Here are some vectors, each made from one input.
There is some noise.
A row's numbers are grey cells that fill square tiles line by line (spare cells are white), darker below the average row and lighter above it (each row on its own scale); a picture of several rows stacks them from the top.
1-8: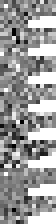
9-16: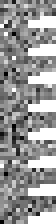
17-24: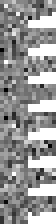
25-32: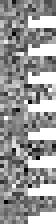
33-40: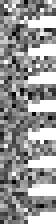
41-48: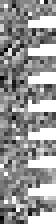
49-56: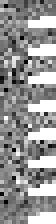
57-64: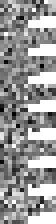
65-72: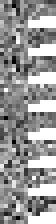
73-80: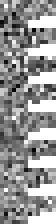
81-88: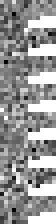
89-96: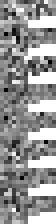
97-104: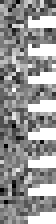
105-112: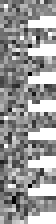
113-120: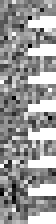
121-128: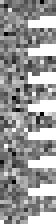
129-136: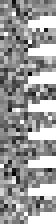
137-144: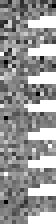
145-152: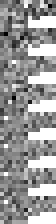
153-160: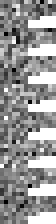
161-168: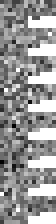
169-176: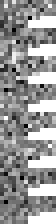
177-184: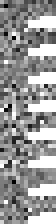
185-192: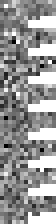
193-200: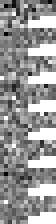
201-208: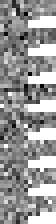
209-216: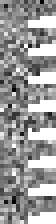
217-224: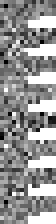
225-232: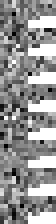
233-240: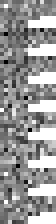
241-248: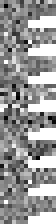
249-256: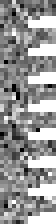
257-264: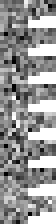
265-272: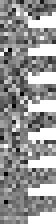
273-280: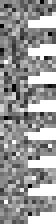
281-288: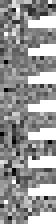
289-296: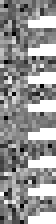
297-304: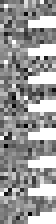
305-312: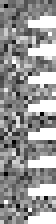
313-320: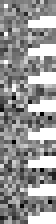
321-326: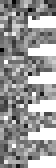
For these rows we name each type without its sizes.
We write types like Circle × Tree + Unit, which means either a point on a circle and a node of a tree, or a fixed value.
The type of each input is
Bool × Bool × Bool × Bool × (Circle + Unit).
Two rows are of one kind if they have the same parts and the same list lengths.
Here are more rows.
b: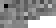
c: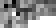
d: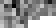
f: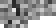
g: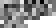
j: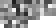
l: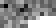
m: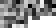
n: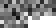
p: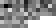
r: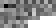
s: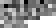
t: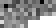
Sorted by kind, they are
b, g, l, n, p, r, s, t
c, d, f, j, m

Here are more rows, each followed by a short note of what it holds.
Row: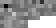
a point on a circle and four true/false values
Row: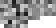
four true/false values
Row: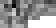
four true/false values
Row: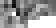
four true/false values
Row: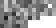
a point on a circle and four true/false values
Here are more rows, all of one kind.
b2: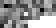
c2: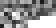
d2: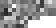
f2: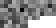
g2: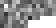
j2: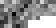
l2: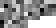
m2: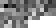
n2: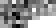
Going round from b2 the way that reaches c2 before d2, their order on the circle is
b2, n2, j2, f2, m2, g2, c2, d2, l2.
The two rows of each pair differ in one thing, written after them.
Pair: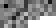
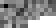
one of the four true/false values
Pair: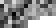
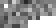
the place on the circle
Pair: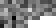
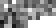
one of the four true/false values
